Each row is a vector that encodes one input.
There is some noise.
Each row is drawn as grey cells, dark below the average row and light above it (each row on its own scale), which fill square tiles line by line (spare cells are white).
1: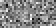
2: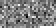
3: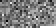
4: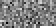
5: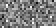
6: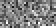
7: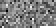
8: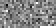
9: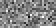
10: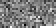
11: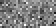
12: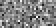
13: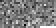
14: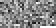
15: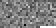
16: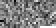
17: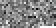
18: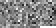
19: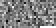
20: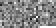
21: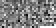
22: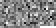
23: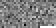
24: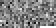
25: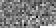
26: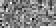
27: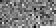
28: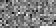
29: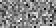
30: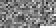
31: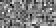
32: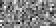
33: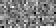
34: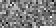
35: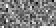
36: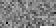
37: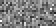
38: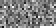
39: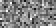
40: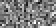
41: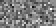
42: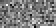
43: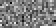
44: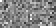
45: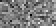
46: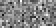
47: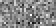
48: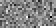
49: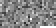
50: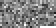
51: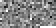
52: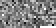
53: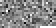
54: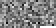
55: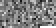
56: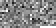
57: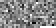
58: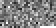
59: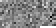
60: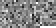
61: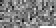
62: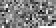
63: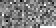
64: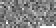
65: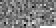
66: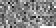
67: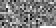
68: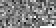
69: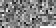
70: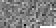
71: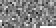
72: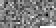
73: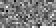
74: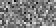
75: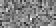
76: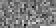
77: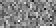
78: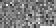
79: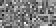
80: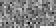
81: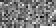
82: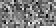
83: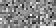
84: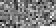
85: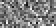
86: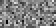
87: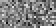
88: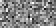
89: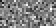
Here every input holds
a point on a 7-point line, together with either a fixed value, or a node of a 12-node tree.
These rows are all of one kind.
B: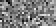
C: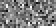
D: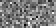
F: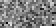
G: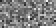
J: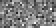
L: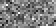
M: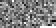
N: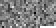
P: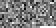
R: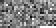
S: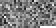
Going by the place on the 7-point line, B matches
G and P.
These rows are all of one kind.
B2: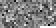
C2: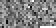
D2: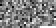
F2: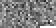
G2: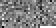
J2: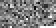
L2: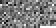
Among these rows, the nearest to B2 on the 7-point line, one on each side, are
C2 and J2.
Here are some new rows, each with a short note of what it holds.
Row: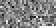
a point on a 7-point line
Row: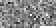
a point on a 7-point line
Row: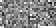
a point on a 7-point line
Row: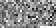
a point on a 7-point line
